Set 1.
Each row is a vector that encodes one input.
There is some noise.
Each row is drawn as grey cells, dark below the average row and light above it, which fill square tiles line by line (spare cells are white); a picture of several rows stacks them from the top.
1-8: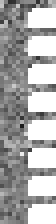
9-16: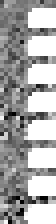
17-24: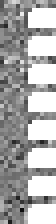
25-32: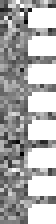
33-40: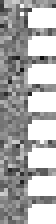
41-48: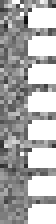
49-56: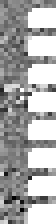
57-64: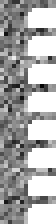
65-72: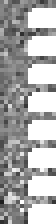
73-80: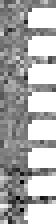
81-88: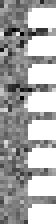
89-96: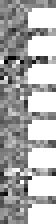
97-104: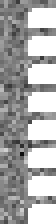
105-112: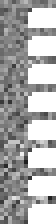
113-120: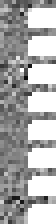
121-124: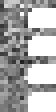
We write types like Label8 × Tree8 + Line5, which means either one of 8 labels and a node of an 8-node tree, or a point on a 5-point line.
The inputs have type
Label8 × (Line5 + Line7).
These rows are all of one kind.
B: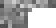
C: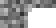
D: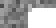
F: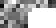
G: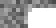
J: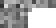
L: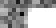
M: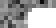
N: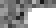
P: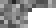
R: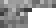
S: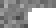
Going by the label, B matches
C, J and S.
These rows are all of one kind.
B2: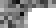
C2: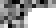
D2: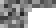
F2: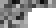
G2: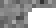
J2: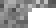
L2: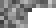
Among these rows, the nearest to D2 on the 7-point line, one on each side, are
B2 and J2.
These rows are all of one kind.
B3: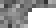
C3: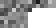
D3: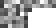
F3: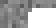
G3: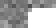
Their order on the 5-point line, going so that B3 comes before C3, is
B3, F3, D3, G3, C3.
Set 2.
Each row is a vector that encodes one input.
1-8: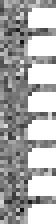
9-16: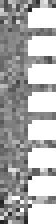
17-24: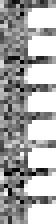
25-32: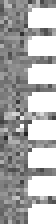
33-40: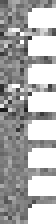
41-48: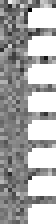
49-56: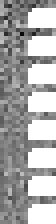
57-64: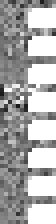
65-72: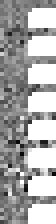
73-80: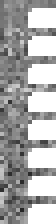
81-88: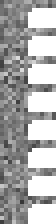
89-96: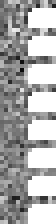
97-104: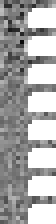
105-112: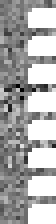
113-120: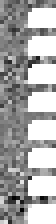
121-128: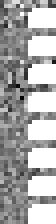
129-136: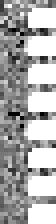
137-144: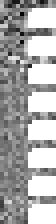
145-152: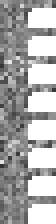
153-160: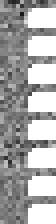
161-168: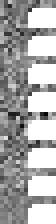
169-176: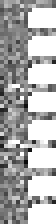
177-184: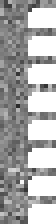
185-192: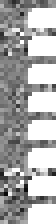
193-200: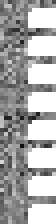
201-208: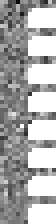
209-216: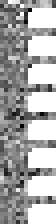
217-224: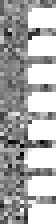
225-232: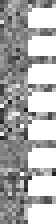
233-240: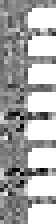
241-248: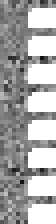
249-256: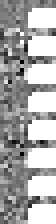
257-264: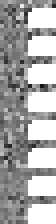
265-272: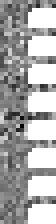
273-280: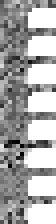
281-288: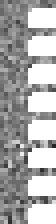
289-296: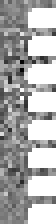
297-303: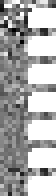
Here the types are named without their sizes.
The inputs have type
Circle × Label + Line.
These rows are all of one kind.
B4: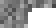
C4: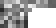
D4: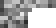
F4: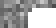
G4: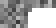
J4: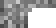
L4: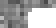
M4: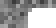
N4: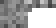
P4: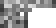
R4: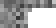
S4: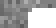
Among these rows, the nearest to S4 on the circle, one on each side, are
D4 and N4.
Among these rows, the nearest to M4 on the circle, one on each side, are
B4 and J4.
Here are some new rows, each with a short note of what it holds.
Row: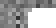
a point on a circle and a label
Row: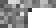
a point on a line
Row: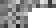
a point on a circle and a label
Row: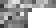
a point on a line
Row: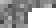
a point on a circle and a label
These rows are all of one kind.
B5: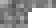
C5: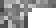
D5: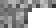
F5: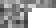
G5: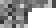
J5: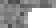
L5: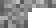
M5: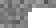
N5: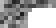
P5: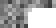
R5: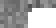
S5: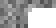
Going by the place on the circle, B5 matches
F5 and S5.
